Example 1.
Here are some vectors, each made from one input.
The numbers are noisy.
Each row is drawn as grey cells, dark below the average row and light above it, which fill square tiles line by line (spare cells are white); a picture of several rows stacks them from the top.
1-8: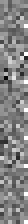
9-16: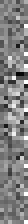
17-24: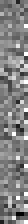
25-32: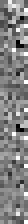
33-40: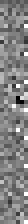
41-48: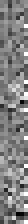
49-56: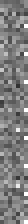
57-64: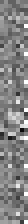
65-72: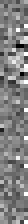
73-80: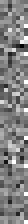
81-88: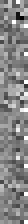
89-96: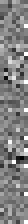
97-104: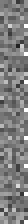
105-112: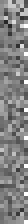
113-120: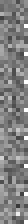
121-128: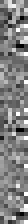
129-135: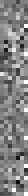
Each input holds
either a fixed value, or a point on each of two 4-point lines, or three true/false values.
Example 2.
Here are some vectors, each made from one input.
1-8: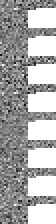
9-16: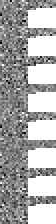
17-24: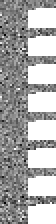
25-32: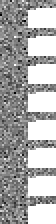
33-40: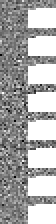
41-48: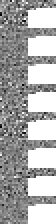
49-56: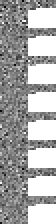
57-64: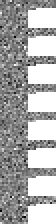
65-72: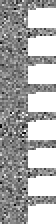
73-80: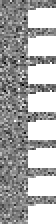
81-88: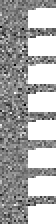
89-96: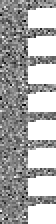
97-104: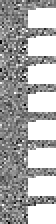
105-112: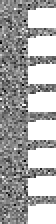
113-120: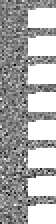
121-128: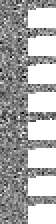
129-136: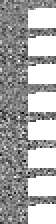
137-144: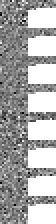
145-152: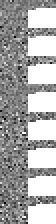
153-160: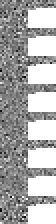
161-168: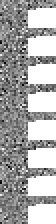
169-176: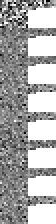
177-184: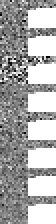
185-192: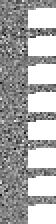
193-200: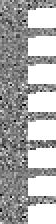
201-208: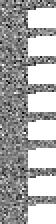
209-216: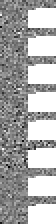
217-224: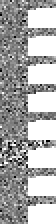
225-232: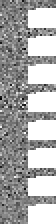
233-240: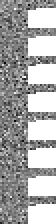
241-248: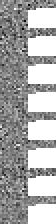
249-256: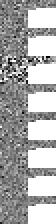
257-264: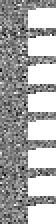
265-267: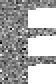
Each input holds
a list of up to two points on a 6-point line.
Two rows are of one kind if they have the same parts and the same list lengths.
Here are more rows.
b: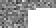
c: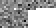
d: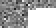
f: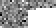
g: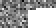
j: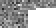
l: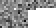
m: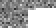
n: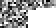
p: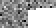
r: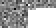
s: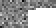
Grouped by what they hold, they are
b, d, g, j, m, r, s
c, f, l, p
n

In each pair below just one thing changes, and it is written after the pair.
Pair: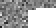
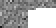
the place on the 6-point line in item 2 of the list
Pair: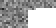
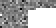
the place on the 6-point line in item 1 of the list
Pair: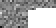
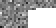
the place on the 6-point line in item 2 of the list
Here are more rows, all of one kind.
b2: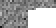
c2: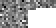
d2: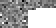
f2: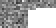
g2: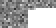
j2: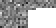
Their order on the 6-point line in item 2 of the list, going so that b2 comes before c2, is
j2, f2, b2, g2, c2, d2.
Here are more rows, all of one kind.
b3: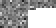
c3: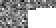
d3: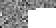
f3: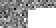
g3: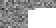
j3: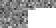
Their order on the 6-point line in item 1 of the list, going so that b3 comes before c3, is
f3, j3, g3, d3, b3, c3.
